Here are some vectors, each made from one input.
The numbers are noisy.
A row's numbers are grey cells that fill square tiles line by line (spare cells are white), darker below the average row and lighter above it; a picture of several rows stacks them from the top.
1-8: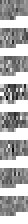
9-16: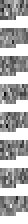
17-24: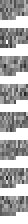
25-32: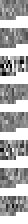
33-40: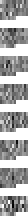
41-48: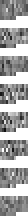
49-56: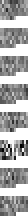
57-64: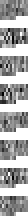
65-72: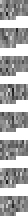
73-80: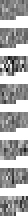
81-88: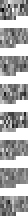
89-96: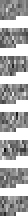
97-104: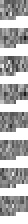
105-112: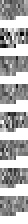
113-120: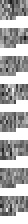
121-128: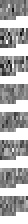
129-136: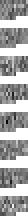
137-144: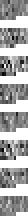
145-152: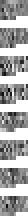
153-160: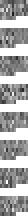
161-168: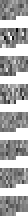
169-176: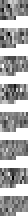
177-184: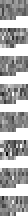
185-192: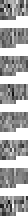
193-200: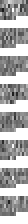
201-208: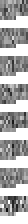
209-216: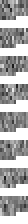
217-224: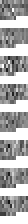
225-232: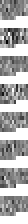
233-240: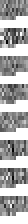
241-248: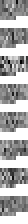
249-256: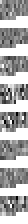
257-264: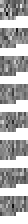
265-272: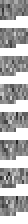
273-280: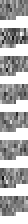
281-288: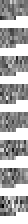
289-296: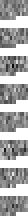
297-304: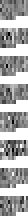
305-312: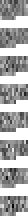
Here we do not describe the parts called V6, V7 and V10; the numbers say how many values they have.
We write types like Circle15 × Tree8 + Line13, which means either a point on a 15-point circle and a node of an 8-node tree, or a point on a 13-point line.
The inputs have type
Bool × V6 + (Circle11 + V10) × Line4 × V7.
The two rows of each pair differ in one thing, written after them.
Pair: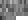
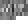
the value of V7
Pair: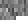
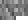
the place on the 11-point circle
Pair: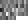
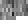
the place on the 4-point line
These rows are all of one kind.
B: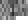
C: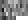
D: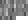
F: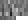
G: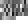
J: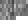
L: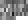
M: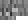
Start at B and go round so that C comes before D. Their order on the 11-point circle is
B, G, C, F, L, D, M, J.
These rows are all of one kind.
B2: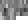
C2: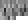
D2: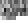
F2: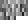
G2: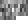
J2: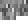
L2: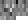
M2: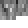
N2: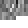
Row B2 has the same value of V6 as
J2 and M2.
